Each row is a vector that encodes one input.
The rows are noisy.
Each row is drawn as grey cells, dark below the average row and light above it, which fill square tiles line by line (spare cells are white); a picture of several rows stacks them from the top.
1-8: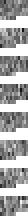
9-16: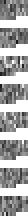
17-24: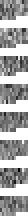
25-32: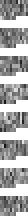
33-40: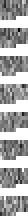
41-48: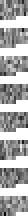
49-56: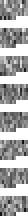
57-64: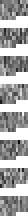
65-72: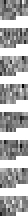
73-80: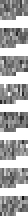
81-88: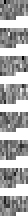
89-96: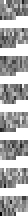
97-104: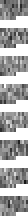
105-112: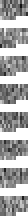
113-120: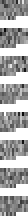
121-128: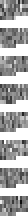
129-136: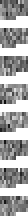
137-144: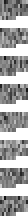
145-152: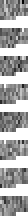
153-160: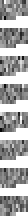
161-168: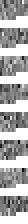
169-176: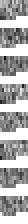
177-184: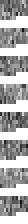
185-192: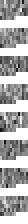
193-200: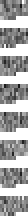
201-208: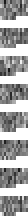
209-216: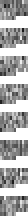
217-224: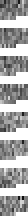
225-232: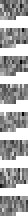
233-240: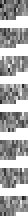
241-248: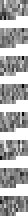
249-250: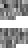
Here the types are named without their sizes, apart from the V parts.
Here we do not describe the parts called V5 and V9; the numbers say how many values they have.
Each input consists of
a point on a line and four true/false values, together with either a point on a line and a value of V5, or a value of V9.
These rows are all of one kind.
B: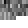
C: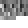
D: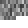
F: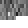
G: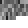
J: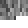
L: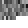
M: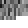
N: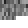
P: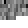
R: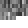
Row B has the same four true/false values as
L, M and N.
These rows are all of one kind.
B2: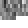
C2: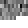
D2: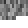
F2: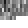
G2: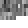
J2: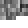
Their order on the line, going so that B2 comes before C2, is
B2, F2, G2, D2, C2, J2.
